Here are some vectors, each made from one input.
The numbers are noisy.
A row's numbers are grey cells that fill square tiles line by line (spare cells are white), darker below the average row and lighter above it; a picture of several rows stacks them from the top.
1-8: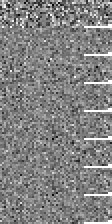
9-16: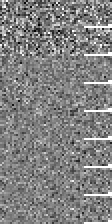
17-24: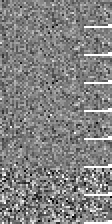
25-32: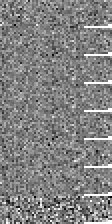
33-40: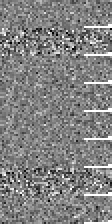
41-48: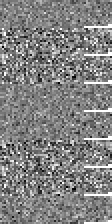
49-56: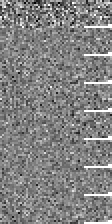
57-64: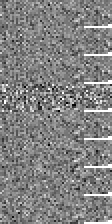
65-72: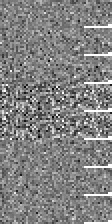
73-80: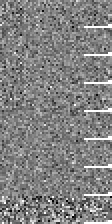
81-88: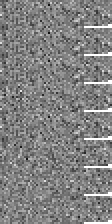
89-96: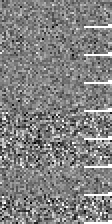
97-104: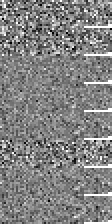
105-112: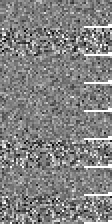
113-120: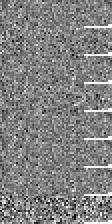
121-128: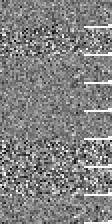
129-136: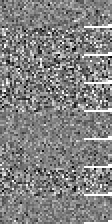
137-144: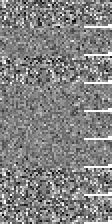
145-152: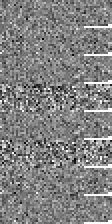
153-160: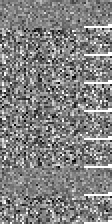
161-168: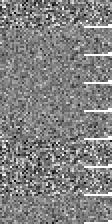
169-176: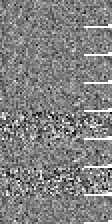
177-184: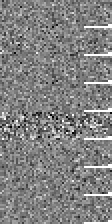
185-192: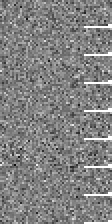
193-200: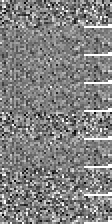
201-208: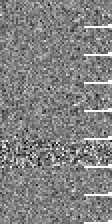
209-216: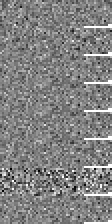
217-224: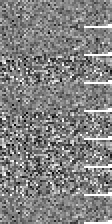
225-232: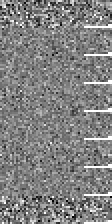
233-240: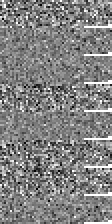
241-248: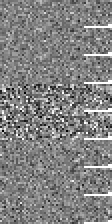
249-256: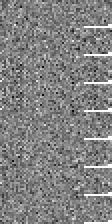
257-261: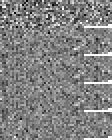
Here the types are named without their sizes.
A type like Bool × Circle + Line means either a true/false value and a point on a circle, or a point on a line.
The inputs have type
Bool × Bool × Bool × Bool + Tree + Unit.
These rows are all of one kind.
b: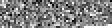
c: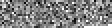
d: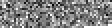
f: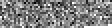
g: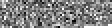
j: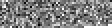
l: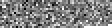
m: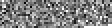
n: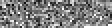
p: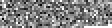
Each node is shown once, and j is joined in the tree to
d, g, l and m.
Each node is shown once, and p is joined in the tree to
d.
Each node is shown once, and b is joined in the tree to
g.
